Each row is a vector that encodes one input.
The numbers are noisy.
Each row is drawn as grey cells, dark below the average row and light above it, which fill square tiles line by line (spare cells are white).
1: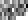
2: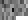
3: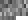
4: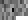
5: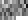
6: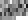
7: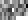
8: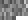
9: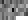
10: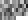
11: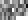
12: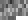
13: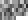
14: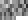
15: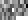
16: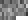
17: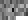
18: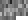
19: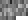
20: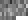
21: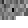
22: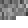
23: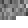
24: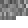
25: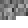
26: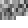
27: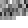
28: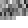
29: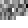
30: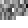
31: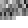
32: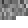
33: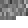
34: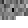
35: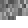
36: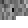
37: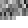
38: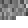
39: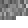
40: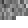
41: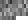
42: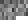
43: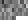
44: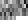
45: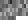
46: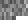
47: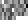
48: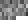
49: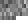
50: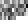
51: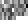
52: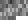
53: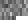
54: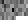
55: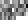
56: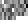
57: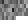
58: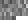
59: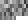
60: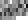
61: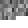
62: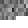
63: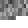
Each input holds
a point on each of two 6-point lines and a true/false value.
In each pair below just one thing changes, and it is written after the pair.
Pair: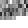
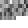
the place on one of the two 6-point lines
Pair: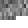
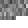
the place on one of the two 6-point lines
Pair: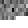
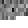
the place on one of the two 6-point lines
